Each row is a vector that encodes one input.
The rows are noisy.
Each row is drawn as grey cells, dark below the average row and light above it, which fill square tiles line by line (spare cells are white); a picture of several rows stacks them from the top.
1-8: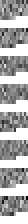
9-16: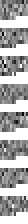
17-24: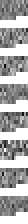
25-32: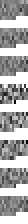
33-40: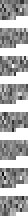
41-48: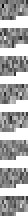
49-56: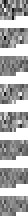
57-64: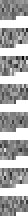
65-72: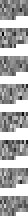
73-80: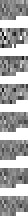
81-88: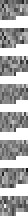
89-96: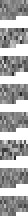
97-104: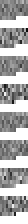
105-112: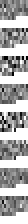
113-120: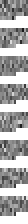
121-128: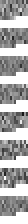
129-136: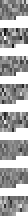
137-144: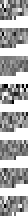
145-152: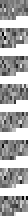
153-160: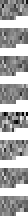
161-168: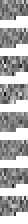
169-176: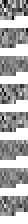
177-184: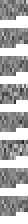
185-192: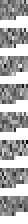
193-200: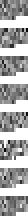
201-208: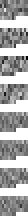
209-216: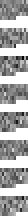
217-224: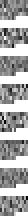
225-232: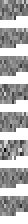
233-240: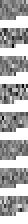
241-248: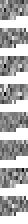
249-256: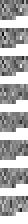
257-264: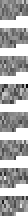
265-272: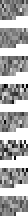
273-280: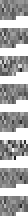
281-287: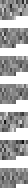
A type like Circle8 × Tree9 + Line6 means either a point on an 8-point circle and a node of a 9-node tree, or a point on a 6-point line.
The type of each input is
Bool × Line3 × Line5 + Line8 × Line8 × Line8.
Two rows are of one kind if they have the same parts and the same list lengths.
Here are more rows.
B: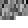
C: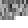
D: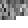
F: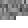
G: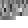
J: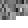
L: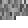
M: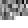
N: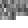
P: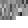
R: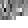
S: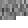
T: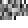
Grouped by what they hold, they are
B, C, D, G, J, M, P, R
F, L, N, S, T

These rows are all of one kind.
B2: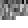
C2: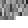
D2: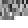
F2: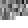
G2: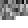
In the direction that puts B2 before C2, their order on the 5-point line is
B2, D2, G2, F2, C2.
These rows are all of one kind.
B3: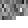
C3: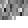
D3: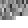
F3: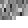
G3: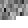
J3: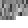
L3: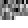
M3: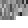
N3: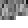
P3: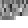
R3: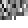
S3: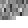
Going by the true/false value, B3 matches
L3, N3 and R3.
